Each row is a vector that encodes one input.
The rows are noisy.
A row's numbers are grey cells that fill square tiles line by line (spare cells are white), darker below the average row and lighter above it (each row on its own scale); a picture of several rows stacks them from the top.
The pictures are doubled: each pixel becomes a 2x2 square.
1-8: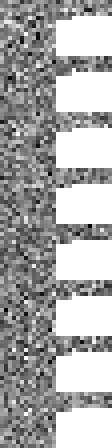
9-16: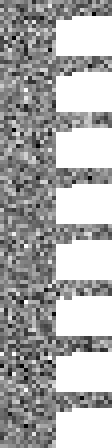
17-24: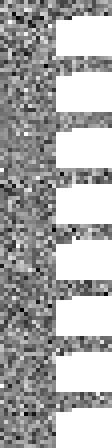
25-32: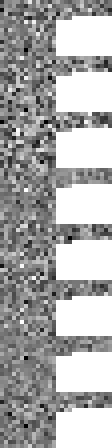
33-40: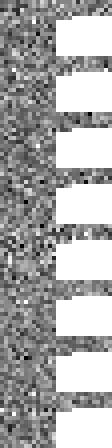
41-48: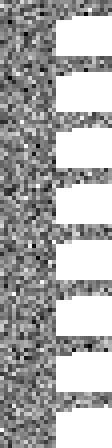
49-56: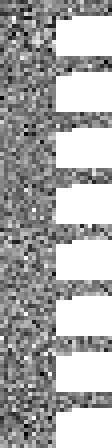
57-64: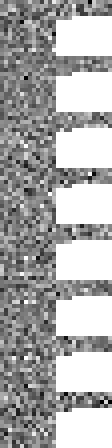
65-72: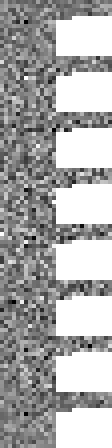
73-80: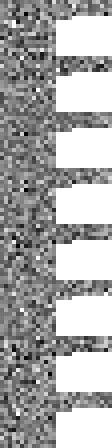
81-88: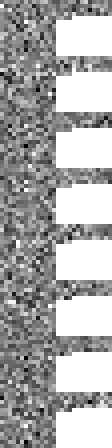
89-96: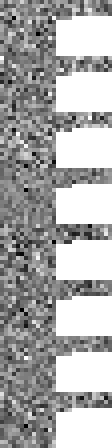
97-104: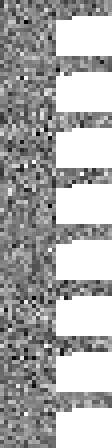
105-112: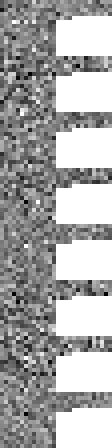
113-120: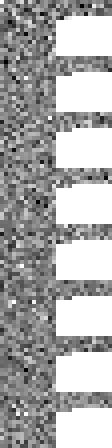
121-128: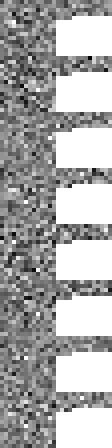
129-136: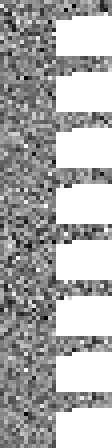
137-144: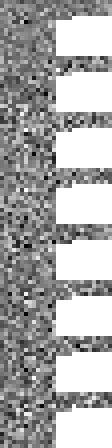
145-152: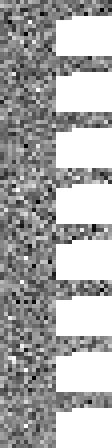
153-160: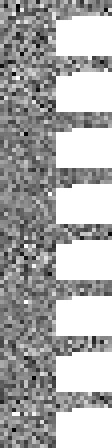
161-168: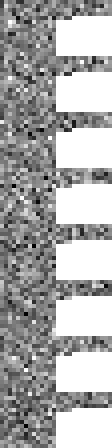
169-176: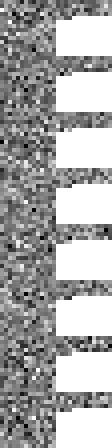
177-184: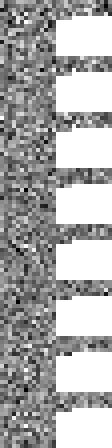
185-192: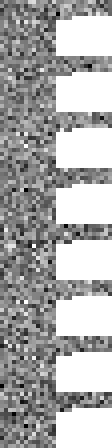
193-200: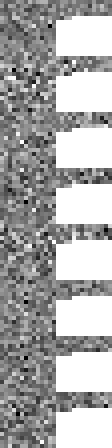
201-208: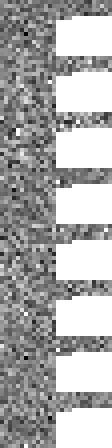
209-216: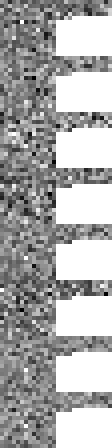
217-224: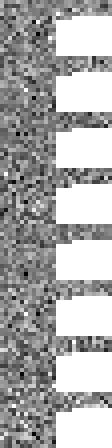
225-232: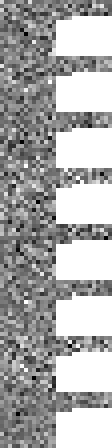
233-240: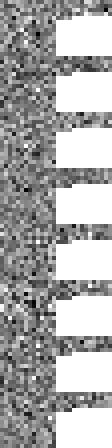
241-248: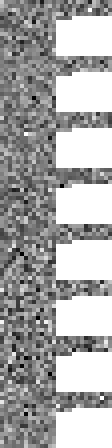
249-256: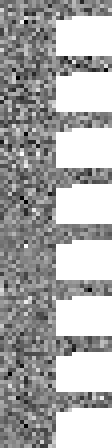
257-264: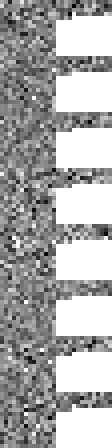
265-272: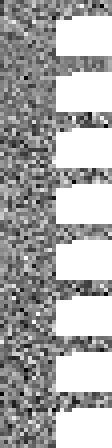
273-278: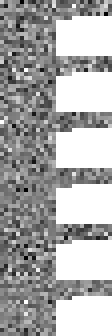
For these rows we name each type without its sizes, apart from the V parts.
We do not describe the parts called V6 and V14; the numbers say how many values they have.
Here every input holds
a point on a line, together with either a true/false value and a value of V6, or a value of V14.
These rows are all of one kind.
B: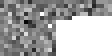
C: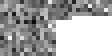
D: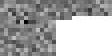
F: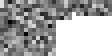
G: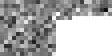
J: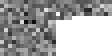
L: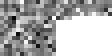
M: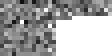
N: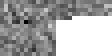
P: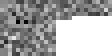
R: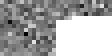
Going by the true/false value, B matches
D and P.
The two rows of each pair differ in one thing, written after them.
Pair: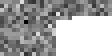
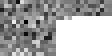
the place on the line
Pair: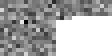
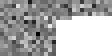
the place on the line
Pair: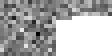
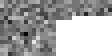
the place on the line
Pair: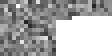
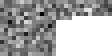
the true/false value
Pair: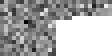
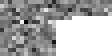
the place on the line
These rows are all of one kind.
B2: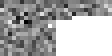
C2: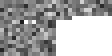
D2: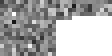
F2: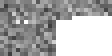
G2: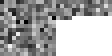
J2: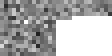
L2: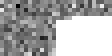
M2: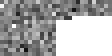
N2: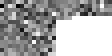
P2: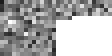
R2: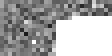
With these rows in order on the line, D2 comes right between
M2 and N2.
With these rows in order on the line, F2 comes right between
G2 and P2.
